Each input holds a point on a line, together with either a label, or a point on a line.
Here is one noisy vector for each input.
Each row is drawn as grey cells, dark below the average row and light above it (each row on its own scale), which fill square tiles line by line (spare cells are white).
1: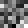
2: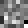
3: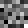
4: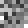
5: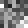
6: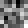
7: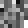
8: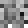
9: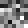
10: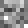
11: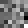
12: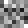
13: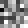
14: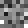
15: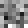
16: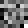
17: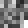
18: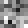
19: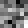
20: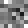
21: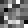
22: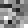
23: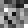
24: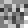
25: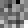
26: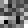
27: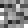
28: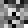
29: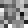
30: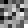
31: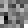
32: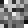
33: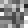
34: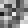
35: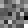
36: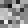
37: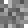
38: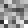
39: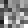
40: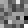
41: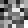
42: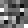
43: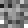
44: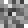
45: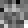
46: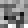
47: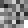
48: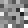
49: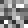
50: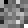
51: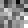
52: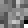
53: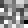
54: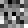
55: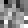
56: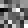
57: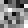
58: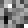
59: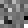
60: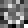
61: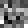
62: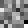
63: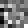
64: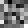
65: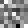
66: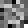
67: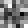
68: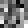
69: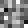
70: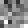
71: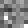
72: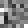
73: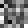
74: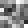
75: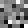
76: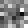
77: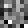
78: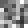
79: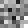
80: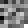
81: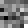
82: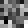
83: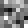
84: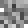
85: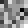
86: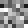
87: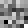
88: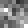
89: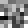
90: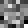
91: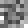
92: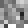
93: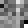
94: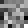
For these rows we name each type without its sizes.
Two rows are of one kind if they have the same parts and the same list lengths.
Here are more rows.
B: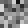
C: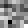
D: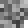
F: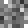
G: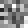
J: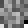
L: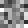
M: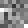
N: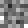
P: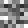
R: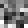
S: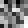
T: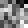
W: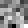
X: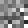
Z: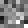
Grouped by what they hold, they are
B, C, L, M, N, P, S, T, W
D, F, G, J, R, X, Z

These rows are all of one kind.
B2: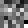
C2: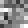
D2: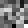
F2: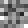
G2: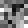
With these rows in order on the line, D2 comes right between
C2 and G2.
